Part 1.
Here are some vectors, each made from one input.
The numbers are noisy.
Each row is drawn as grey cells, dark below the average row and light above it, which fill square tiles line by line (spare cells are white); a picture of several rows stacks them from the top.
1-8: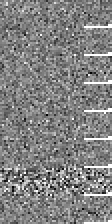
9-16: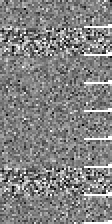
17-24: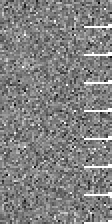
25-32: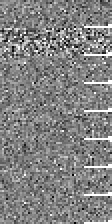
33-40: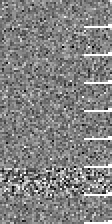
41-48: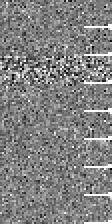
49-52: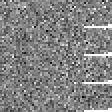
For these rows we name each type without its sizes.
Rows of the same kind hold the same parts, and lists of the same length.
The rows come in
2 kinds.
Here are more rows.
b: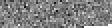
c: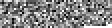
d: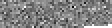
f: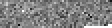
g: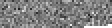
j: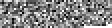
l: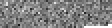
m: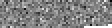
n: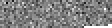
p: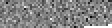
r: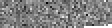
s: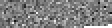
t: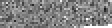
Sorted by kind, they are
b, d, f, g, l, m, n, p, r, s, t
c, j

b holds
a label and three true/false values.
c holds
a fixed value.
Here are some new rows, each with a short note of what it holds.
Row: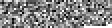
a fixed value
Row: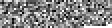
a fixed value
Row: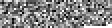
a fixed value
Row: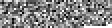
a fixed value
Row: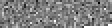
a label and three true/false values
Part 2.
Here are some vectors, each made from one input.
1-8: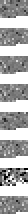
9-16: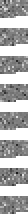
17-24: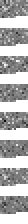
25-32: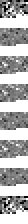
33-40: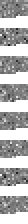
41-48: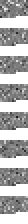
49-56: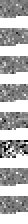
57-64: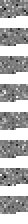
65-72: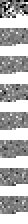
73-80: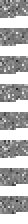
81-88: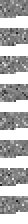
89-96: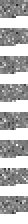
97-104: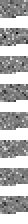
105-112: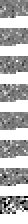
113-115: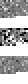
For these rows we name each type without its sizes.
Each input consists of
either a fixed value, or a label and a true/false value.
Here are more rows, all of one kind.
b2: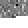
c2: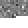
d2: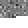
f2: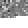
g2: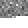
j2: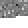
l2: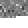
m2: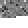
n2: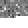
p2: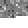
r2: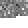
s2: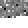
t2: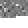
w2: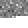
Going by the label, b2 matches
c2, d2, n2 and p2.
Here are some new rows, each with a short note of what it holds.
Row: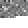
a label and a true/false value
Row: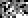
a fixed value
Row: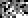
a fixed value
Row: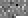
a label and a true/false value
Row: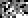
a fixed value
